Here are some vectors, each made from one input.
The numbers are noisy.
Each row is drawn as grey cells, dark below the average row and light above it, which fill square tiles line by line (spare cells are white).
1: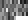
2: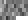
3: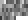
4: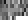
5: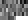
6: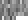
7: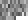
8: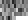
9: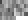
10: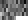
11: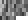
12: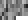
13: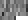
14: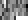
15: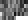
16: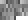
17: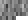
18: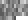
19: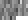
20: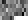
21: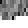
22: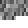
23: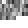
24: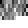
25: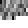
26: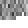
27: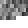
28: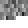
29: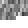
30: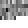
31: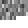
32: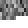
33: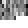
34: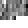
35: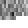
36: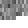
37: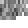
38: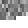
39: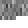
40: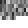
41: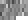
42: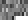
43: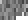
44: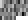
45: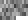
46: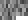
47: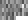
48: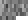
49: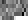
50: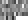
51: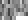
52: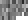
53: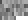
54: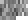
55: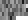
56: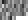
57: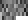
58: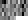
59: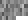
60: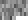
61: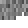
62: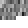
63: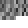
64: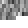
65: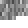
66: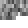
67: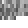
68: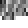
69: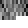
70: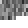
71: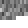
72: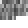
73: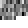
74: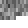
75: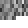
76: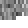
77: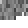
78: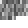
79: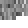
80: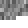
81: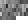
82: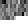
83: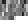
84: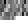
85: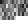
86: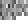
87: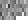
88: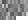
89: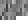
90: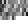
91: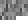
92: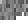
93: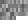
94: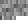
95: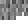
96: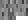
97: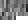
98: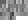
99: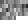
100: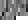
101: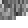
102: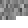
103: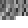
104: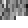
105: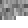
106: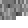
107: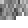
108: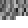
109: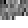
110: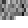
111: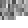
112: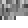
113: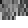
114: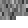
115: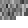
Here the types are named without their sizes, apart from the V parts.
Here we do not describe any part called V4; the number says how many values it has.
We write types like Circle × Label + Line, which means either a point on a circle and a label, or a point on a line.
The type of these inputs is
(Label + Line) × V4.
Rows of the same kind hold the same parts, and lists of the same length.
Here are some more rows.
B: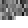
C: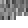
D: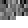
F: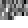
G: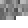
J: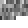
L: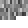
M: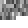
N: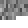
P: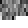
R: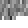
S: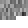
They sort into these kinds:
B, D, F, P
C, G, J, L, M, N, R, S

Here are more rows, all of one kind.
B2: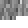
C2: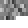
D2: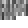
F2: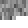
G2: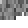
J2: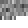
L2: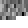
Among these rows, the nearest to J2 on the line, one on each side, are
B2 and F2.
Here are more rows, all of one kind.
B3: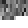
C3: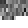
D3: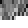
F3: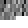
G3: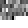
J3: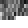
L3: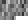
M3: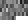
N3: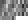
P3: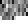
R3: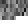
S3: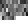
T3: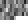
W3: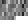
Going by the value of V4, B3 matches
C3, D3, G3 and R3.
